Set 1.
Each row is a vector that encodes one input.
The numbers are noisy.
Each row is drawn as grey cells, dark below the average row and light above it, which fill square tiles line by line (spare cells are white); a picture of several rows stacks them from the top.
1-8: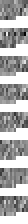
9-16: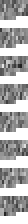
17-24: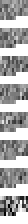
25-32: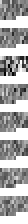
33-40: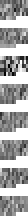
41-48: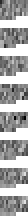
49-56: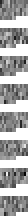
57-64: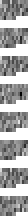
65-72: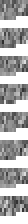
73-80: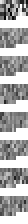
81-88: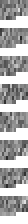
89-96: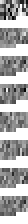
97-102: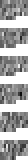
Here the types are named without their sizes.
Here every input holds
a list of items, each a point on each of two lines.
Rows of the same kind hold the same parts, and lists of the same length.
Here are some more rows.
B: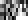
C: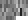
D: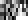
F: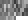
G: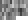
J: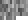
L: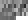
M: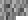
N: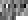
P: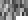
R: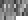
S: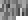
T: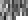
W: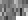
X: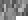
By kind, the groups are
B, D
C, G, J, L, M, N, W
F, P, R, S, T, X

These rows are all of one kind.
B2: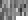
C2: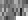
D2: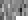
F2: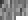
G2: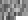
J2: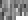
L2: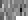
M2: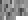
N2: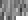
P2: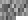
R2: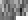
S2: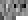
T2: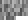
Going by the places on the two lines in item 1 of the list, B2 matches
D2, J2, L2 and N2.
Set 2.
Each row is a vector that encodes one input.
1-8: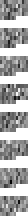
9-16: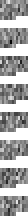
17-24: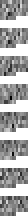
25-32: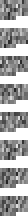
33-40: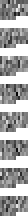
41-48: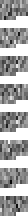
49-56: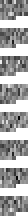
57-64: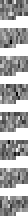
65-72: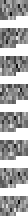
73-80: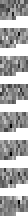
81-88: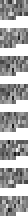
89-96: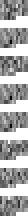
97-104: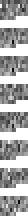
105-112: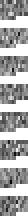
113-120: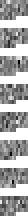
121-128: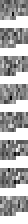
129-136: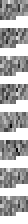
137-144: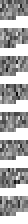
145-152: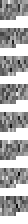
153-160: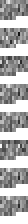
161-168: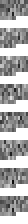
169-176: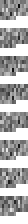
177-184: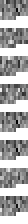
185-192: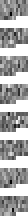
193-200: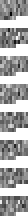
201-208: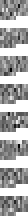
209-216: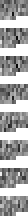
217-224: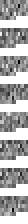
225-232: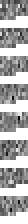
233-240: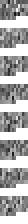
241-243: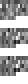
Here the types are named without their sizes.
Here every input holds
either a point on a circle, or a label.
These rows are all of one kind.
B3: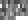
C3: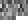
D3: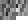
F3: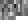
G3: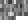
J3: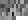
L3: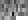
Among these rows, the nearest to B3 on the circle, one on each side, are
C3 and D3.
